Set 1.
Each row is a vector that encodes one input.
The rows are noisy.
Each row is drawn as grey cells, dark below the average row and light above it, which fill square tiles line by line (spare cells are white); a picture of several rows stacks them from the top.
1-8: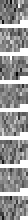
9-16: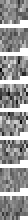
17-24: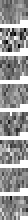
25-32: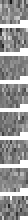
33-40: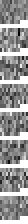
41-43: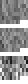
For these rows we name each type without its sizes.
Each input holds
either a fixed value, or three true/false values.
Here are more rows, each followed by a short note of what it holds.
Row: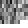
a fixed value
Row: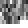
a fixed value
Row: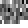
three true/false values
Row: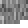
three true/false values
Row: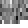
three true/false values
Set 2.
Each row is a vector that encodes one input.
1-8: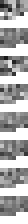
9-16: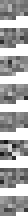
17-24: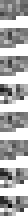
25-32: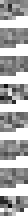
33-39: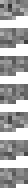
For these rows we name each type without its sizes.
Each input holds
a point on a line.
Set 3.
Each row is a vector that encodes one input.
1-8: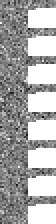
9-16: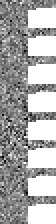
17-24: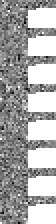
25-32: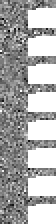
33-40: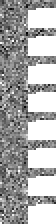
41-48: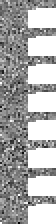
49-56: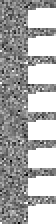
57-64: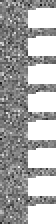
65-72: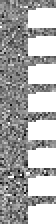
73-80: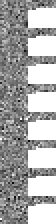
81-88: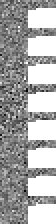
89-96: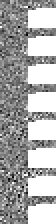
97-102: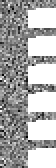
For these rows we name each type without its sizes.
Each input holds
a point on a circle.
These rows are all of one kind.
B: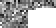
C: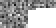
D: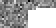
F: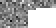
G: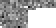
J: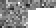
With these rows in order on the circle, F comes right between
C and J.
